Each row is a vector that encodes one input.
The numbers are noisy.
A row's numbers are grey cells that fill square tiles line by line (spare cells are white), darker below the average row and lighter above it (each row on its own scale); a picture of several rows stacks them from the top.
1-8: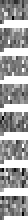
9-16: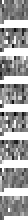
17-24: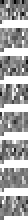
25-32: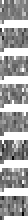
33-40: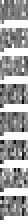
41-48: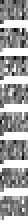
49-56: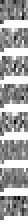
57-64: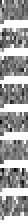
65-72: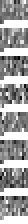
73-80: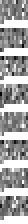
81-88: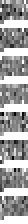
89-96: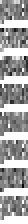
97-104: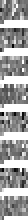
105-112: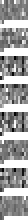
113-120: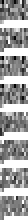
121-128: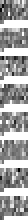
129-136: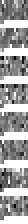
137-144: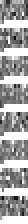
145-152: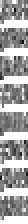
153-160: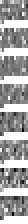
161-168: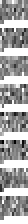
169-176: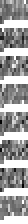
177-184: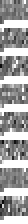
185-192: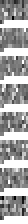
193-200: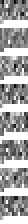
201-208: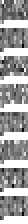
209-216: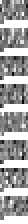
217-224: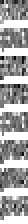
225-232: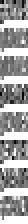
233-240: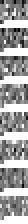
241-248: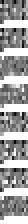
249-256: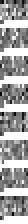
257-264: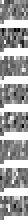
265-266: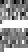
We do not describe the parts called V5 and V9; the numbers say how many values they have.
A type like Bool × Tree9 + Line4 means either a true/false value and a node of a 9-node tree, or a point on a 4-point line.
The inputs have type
Label10 × V5 × V9 + List2(Line4).
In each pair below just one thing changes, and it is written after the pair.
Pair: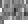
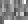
the value of V9
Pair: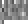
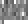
the value of V5
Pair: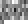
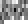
the value of V5
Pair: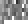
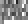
the value of V5
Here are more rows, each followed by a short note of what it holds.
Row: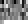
a list of one item
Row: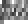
one of 10 labels, a value of V5 and a value of V9
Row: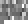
one of 10 labels, a value of V5 and a value of V9
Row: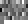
one of 10 labels, a value of V5 and a value of V9
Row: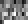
a list of two items
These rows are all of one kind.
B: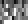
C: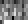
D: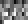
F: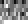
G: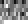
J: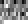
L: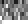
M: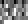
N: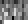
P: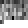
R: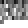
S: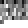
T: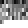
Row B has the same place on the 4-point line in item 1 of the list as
D, M, R and S.
